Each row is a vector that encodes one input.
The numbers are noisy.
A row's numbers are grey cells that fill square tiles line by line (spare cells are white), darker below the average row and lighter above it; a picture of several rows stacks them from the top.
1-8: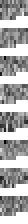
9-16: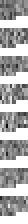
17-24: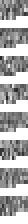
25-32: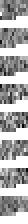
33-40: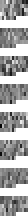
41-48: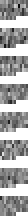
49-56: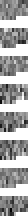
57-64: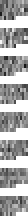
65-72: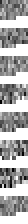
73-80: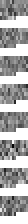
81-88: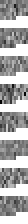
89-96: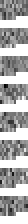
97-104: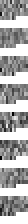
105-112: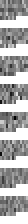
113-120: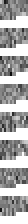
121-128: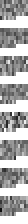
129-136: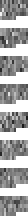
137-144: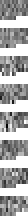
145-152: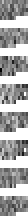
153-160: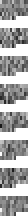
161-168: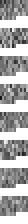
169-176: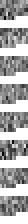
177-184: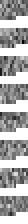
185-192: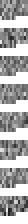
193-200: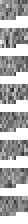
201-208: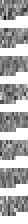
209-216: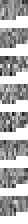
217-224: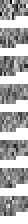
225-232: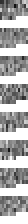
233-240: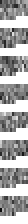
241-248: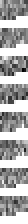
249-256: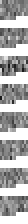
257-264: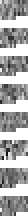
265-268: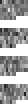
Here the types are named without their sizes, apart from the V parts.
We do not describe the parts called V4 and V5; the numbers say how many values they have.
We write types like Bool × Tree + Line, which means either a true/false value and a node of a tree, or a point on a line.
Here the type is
(Bool × Bool × Bool × Bool + Label) × (Line + V5) × V4.
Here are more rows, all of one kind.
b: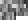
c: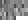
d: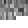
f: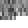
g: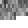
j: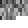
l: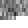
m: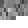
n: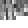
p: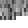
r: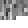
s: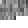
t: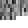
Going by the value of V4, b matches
d and s.
